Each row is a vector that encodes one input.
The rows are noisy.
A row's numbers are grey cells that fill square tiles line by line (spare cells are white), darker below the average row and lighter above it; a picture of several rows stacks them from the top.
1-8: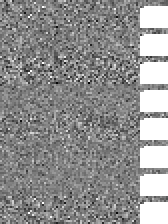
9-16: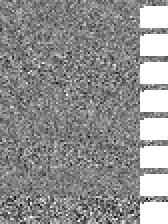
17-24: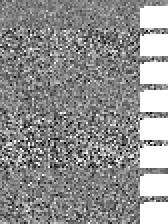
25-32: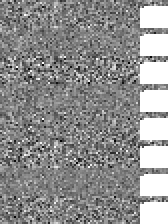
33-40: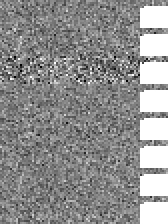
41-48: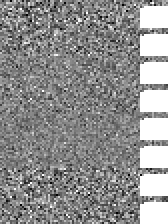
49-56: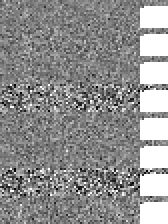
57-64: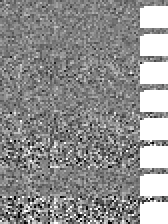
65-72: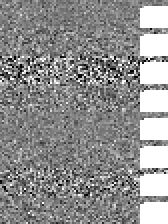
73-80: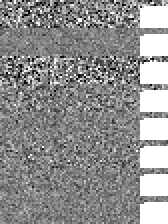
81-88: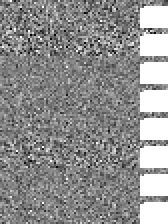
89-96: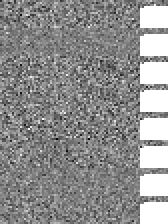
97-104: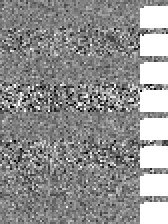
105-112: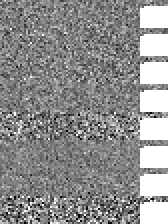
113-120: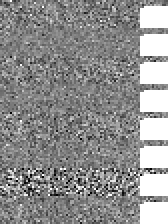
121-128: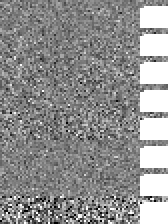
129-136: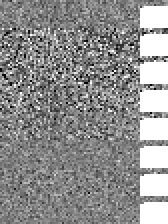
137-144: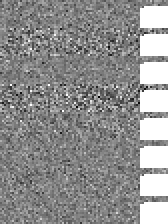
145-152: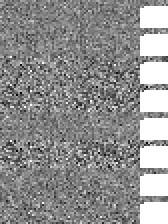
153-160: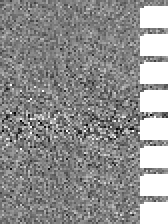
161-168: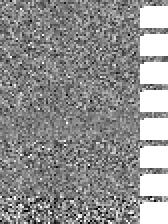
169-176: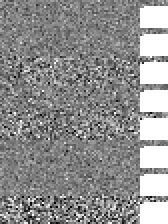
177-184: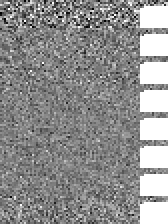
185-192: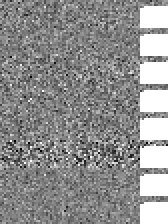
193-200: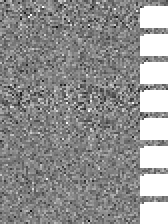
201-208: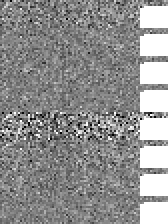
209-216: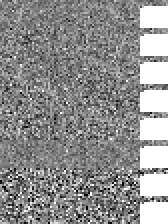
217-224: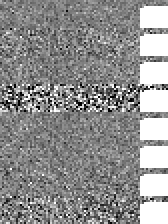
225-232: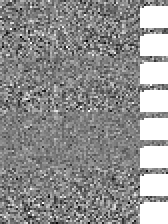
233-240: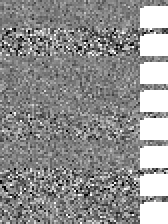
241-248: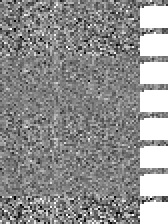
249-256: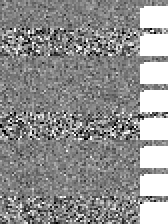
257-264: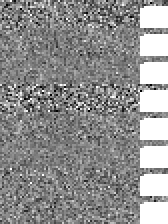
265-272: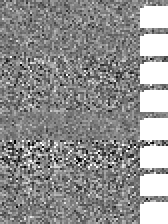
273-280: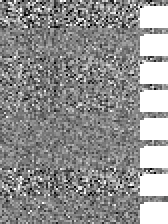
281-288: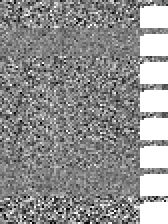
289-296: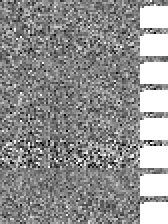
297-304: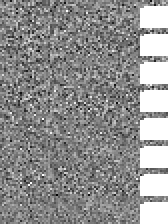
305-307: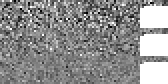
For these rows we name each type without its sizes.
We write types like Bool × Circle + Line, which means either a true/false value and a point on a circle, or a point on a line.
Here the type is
List(Bool × Label × Line).
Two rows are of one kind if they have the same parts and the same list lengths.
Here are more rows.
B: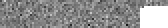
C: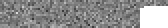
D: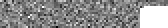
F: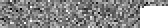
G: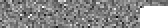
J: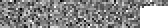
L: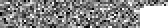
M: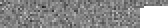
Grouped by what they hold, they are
B, C, J, M
D, G
F
L

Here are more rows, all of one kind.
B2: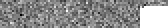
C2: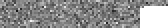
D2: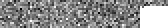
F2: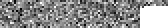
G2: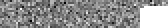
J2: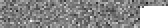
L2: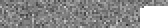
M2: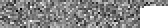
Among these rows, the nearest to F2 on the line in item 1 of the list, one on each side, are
C2 and M2.
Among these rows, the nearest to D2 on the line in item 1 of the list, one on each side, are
B2 and G2.
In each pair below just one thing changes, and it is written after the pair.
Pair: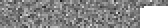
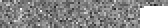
the true/false value in item 1 of the list
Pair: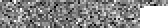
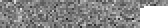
the label in item 1 of the list
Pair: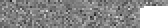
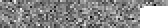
the true/false value in item 1 of the list
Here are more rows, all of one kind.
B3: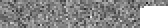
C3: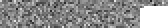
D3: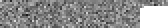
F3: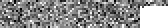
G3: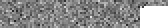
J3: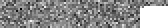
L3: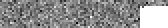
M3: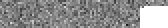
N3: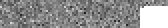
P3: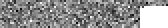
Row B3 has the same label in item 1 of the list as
C3 and N3.
